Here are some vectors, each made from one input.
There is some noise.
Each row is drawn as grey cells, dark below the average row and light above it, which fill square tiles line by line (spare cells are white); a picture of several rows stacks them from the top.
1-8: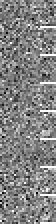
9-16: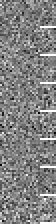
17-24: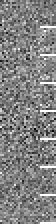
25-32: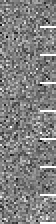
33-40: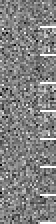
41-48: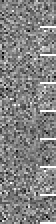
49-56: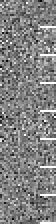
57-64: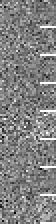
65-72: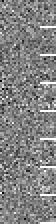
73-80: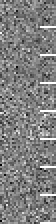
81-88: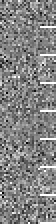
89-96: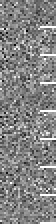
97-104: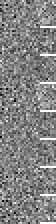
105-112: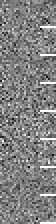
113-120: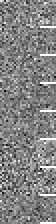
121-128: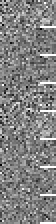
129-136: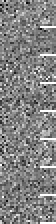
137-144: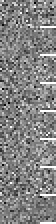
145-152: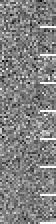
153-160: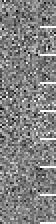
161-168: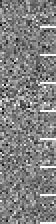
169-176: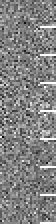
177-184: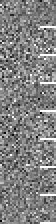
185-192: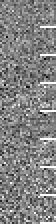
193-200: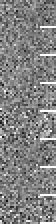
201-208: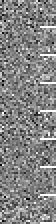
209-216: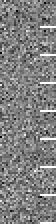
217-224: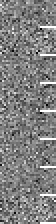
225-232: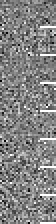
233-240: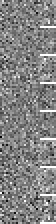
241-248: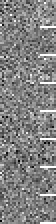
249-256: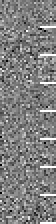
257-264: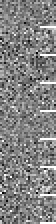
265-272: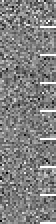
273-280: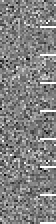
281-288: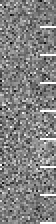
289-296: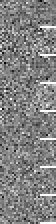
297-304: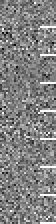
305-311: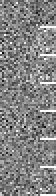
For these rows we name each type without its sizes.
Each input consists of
a true/false value, together with either a label, or a point on a line.
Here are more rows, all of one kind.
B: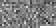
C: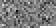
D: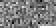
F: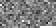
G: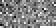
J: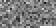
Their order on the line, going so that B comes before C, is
G, B, C, J, F, D.
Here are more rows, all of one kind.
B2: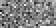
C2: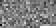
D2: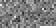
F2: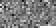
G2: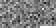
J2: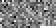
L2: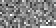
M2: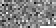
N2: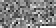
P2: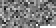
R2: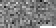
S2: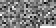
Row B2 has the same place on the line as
D2, G2 and S2.
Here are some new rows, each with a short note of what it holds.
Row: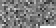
a point on a line and a true/false value
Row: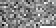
a label and a true/false value
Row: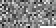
a point on a line and a true/false value
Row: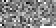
a label and a true/false value
